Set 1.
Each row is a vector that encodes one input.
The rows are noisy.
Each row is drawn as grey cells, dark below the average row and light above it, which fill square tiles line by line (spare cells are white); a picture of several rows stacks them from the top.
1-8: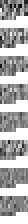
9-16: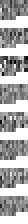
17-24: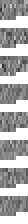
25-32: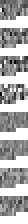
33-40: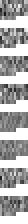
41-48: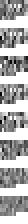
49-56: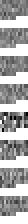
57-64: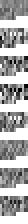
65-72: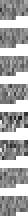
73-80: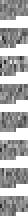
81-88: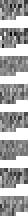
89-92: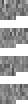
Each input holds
either a point on a 4-point line and a point on a 6-point line, or three true/false values.
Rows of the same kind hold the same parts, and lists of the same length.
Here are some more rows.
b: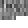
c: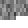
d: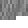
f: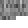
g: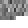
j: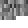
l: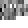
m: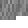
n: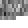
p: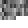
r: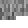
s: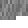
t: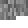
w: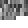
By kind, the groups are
b, c, f, g, n, p
d, j, l, m, r, s, t, w

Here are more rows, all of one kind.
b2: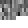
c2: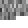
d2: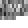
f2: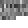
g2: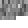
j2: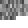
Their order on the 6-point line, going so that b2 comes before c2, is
b2, j2, d2, c2, g2, f2.
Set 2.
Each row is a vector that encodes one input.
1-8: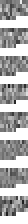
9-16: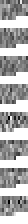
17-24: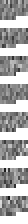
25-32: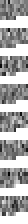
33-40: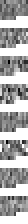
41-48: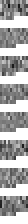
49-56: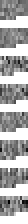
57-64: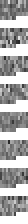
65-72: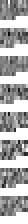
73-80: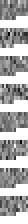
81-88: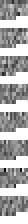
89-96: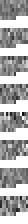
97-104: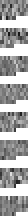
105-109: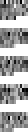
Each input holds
a point on a 4-point line, together with either a point on an 8-point circle, or a fixed value.
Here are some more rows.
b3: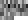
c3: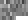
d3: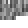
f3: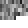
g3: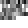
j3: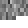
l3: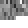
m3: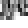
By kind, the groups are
b3, m3
c3, d3, f3, g3, j3, l3

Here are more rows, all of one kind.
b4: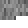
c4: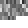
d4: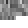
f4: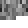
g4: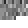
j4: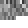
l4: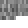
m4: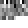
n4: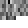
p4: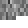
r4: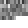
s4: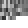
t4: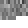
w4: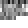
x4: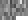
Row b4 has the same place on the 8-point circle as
c4, j4, n4 and t4.
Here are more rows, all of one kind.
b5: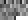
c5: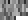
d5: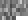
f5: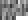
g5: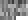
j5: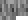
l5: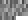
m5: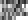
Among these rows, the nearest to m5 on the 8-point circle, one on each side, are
f5 and g5.
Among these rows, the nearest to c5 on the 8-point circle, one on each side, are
d5 and l5.
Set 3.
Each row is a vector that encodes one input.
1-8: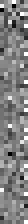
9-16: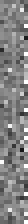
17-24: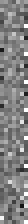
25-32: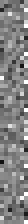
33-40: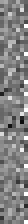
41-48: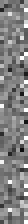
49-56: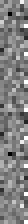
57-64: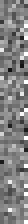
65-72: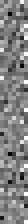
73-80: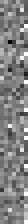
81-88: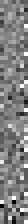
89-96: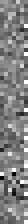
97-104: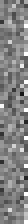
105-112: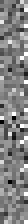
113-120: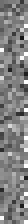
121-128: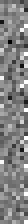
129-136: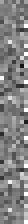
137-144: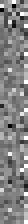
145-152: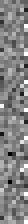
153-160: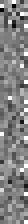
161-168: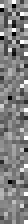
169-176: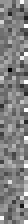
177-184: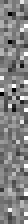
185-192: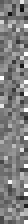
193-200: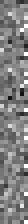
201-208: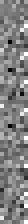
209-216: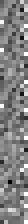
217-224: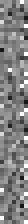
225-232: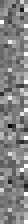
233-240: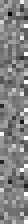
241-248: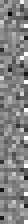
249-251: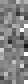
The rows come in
3 kinds.
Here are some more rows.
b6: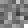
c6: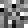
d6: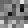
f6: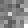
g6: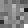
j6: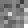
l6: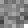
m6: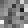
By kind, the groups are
b6, f6, g6, j6, l6
c6
d6, m6

